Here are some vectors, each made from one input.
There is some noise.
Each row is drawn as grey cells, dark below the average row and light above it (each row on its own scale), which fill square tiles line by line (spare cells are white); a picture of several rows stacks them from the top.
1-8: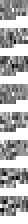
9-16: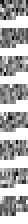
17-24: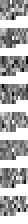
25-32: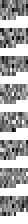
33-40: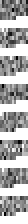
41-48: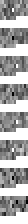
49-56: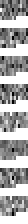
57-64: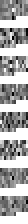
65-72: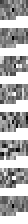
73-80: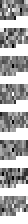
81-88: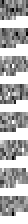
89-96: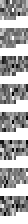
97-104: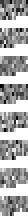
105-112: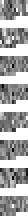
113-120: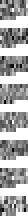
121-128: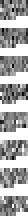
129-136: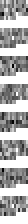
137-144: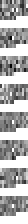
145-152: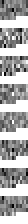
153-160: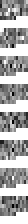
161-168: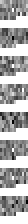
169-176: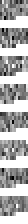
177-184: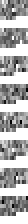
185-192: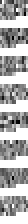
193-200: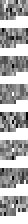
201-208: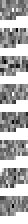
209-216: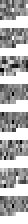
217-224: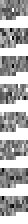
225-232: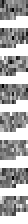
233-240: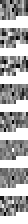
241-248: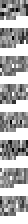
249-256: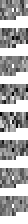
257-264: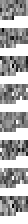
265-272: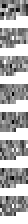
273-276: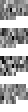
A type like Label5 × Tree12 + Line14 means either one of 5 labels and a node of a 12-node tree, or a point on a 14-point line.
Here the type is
(Bool × Bool × Bool + Unit) × Label11.
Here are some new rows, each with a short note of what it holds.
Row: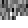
one of 11 labels
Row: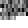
one of 11 labels
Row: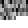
one of 11 labels
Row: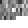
one of 11 labels and three true/false values
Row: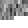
one of 11 labels and three true/false values
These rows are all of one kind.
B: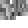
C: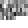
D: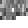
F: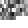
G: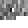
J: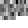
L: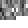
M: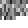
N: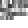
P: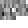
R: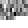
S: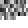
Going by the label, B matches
J and S.
